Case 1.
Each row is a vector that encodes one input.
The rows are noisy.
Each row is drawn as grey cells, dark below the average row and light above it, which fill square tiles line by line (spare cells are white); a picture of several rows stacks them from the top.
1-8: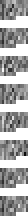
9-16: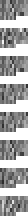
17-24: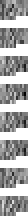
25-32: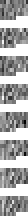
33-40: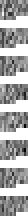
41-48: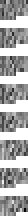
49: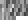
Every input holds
either a point on a 5-point circle, or a node of a 7-node tree.
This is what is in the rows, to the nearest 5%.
About 50% of them hold a point on a 5-point circle. The rest hold a node of a 7-node tree.
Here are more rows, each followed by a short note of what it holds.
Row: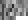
a point on a 5-point circle
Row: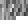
a node of a 7-node tree
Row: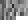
a point on a 5-point circle
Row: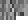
a point on a 5-point circle
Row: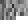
a point on a 5-point circle
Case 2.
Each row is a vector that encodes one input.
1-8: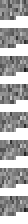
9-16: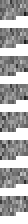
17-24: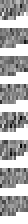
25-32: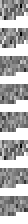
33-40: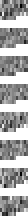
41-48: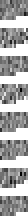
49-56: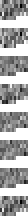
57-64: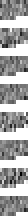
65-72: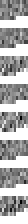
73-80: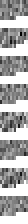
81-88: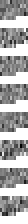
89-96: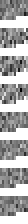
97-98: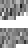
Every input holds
either one of 9 labels, or a point on an 11-point line.
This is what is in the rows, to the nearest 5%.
About 35% of them hold one of 9 labels. The rest hold a point on an 11-point line.
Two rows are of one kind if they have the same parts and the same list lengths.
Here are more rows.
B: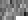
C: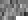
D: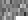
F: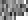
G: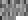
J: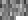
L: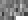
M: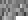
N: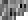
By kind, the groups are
B, C, D, G, J, L, M
F, N

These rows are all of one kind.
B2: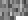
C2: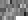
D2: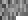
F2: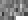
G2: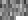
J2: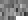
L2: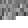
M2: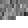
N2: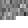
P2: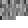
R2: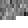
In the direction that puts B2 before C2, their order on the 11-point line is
D2, P2, G2, B2, F2, J2, M2, R2, C2, N2, L2.
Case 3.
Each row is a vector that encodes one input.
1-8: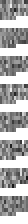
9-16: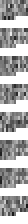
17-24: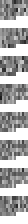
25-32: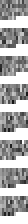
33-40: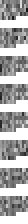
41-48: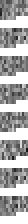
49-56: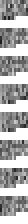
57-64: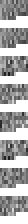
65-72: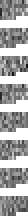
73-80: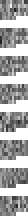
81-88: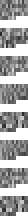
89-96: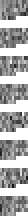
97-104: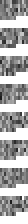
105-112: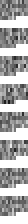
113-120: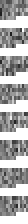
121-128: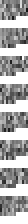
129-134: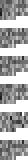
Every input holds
either a point on a 5-point circle, or a fixed value, or a node of an 11-node tree.
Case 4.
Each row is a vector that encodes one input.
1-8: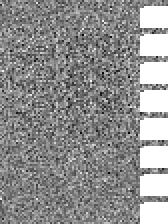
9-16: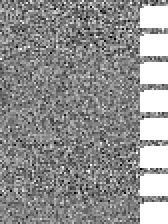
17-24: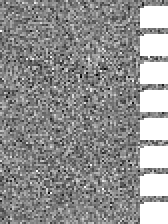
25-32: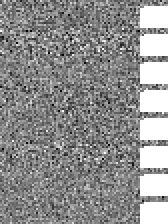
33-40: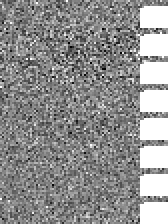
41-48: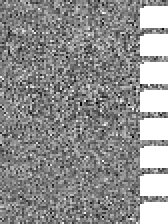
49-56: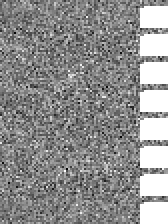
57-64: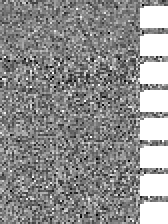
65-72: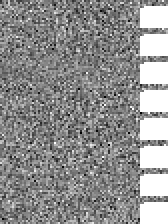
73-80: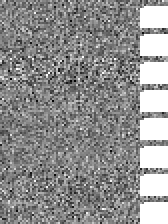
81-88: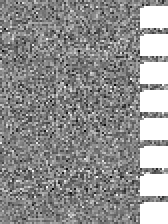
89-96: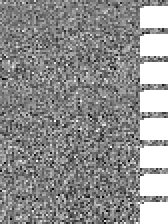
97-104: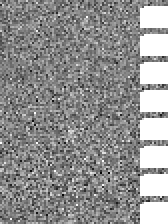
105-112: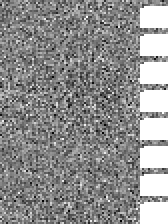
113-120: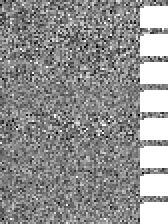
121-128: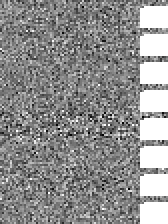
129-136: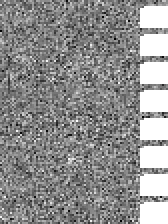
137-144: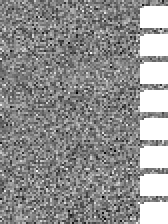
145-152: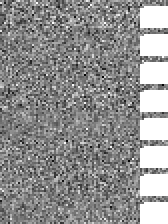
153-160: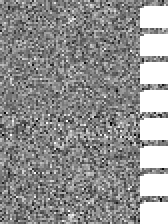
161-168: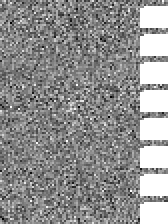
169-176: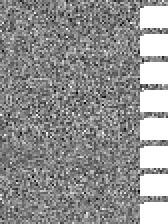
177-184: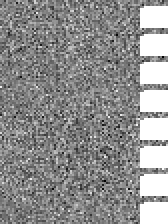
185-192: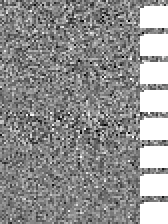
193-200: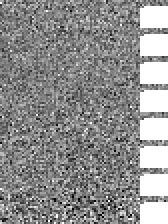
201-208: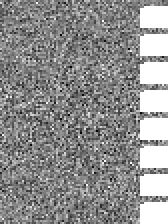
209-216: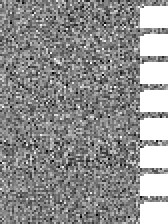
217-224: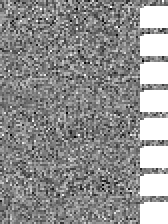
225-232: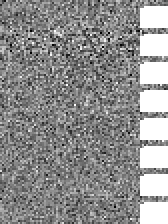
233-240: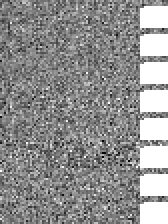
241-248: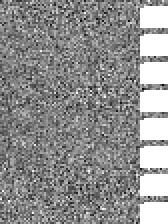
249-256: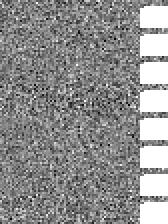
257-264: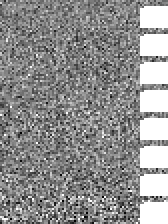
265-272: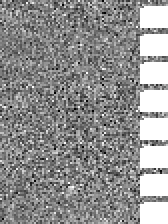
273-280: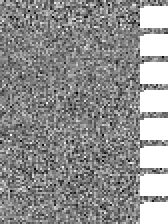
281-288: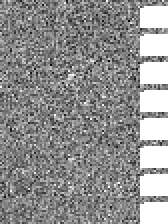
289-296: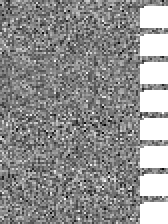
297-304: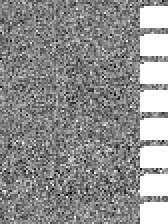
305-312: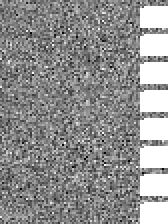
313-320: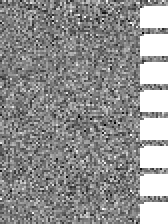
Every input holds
either one of 11 labels, or a point on an 11-point line.
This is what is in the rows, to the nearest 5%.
About 40% of them hold one of 11 labels. The rest hold a point on an 11-point line.
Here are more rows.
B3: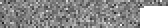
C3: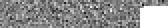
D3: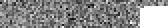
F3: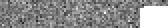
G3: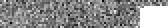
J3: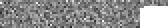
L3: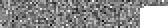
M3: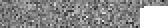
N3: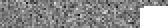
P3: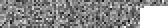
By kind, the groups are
B3, C3, F3, J3, M3, N3
D3, G3, L3, P3

